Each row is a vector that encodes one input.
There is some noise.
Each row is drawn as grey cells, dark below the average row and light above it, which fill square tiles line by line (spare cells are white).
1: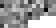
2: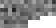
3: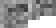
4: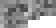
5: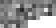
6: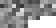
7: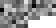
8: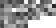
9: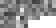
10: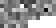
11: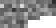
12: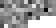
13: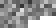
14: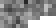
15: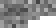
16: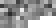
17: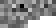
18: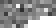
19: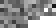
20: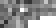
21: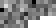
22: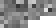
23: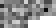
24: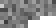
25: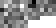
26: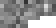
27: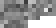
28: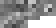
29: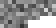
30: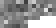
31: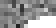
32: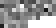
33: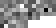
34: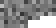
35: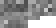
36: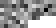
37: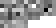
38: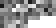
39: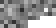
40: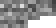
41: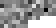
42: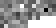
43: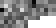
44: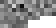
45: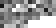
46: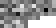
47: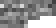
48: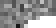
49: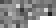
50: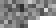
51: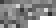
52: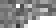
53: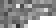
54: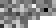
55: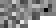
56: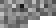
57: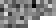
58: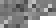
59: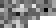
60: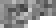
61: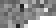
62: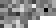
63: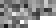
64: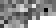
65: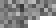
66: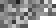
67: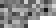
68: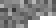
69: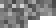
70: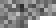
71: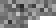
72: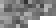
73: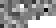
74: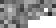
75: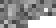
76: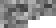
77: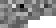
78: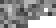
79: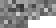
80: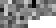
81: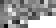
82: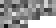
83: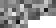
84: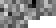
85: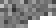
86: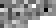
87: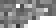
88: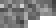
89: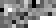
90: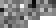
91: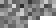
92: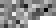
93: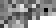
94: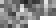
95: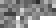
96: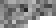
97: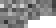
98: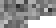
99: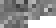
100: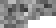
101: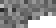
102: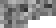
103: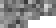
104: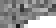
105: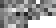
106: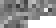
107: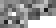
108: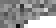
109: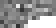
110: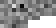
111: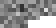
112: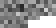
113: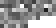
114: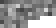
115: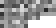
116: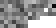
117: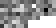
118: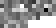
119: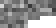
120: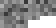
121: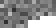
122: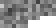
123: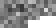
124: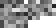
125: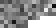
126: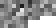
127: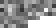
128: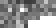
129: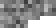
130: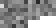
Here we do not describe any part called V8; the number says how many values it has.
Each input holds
one of 5 labels, together with either a point on a 5-point line, or a value of V8.
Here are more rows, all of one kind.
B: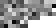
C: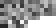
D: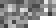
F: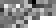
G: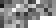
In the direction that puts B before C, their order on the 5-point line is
B, D, G, F, C.
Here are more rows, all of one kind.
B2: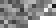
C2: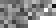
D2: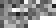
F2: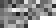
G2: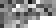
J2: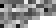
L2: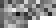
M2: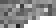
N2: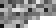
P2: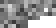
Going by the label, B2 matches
C2, M2 and P2.
